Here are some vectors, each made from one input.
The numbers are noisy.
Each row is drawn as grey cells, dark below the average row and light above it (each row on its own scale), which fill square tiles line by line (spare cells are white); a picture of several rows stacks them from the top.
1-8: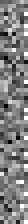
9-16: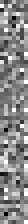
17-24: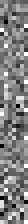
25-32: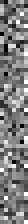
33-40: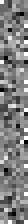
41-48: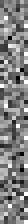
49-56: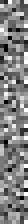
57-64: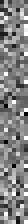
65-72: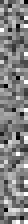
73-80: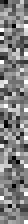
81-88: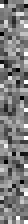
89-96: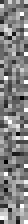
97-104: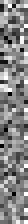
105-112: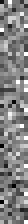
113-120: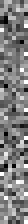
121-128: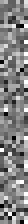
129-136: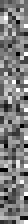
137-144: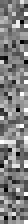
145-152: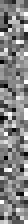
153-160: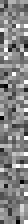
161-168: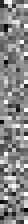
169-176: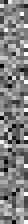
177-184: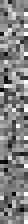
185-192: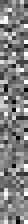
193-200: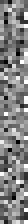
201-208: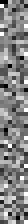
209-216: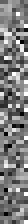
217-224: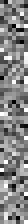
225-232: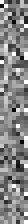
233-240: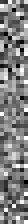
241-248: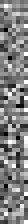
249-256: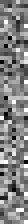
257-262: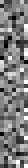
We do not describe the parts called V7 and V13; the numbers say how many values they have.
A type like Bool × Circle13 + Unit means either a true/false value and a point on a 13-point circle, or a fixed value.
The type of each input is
(Bool × Bool × Bool + Unit) × Label9 + V7 × V13.
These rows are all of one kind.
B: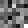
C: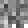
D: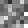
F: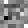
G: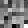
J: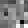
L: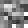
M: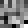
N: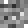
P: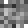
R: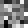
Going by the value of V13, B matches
C, L and R.
